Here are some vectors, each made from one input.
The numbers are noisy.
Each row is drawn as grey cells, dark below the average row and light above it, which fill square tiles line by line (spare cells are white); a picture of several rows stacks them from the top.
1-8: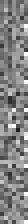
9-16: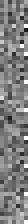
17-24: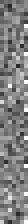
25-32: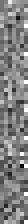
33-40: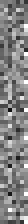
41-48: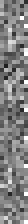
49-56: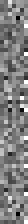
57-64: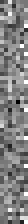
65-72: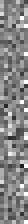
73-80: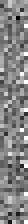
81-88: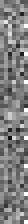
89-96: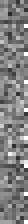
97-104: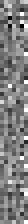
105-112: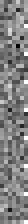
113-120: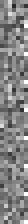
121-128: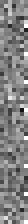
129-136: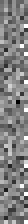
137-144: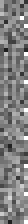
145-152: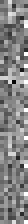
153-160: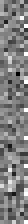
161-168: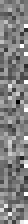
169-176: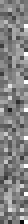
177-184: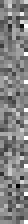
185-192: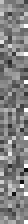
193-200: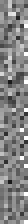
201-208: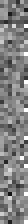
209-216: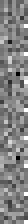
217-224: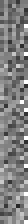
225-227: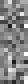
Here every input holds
either a point on a 16-point circle, or four true/false values.
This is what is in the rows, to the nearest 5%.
About 25% of them hold a point on a 16-point circle. The rest hold four true/false values.
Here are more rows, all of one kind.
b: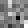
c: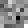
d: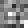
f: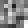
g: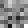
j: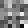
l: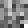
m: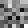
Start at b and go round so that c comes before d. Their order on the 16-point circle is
b, m, c, g, f, l, j, d.
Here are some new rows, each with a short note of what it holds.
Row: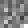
four true/false values
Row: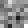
a point on a 16-point circle
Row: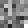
a point on a 16-point circle
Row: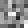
a point on a 16-point circle
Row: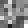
a point on a 16-point circle
